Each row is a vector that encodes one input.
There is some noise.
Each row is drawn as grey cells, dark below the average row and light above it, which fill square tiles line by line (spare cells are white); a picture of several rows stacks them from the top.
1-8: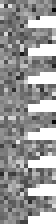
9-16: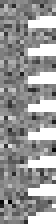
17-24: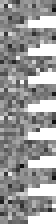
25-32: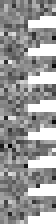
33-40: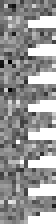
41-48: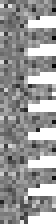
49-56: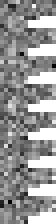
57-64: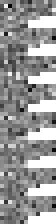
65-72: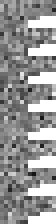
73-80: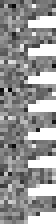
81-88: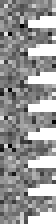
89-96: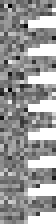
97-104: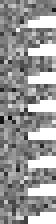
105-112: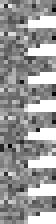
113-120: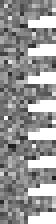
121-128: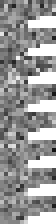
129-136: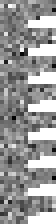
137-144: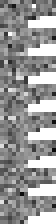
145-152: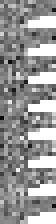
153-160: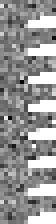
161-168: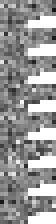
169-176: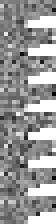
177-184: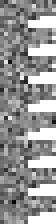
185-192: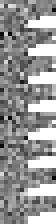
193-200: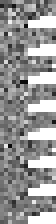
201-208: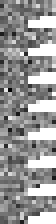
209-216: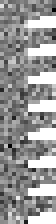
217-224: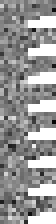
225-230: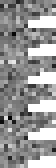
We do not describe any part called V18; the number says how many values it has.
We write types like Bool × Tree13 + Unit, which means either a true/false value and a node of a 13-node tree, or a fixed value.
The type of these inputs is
Line10 × (Line10 + V18).
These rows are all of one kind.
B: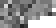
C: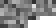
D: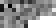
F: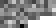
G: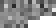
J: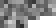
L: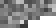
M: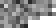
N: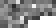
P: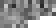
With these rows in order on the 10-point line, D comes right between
B and M.
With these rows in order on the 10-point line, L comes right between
B and N.
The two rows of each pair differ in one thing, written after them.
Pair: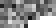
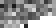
the place on the 10-point line
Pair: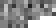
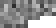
the place on the 10-point line
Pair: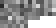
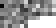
the place on the 10-point line
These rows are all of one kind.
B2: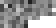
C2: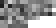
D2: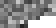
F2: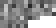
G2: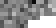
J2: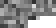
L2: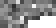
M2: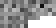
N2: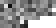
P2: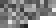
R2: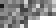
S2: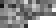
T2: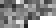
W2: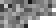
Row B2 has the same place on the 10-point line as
G2, M2 and R2.
